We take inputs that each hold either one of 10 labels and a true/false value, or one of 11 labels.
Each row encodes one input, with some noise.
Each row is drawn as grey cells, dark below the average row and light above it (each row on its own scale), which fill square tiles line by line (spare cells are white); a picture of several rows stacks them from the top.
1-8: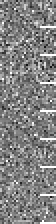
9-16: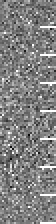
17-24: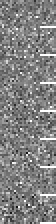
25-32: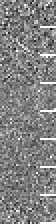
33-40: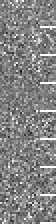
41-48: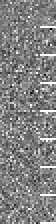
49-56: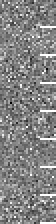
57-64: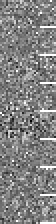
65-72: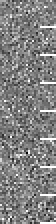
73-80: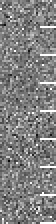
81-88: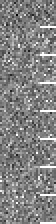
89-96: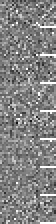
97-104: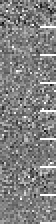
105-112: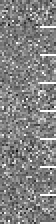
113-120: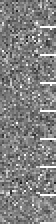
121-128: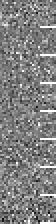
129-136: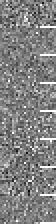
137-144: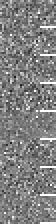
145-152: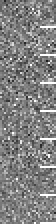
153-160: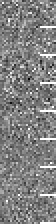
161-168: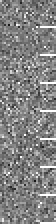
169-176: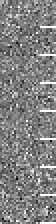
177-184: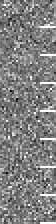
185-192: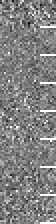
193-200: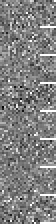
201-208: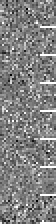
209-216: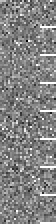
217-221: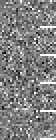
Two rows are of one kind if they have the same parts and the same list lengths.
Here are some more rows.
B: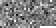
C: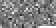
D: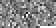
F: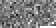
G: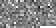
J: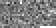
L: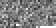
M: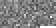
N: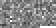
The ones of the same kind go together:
B, D, G, J, N
C, F, L, M

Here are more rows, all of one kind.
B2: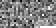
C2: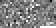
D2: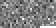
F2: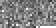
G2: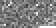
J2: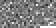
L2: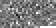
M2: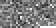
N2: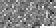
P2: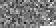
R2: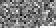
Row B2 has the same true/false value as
F2 and N2.
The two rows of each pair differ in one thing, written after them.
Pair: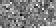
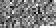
the label
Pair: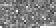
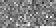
the true/false value
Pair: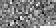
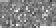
the true/false value
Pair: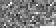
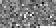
the true/false value
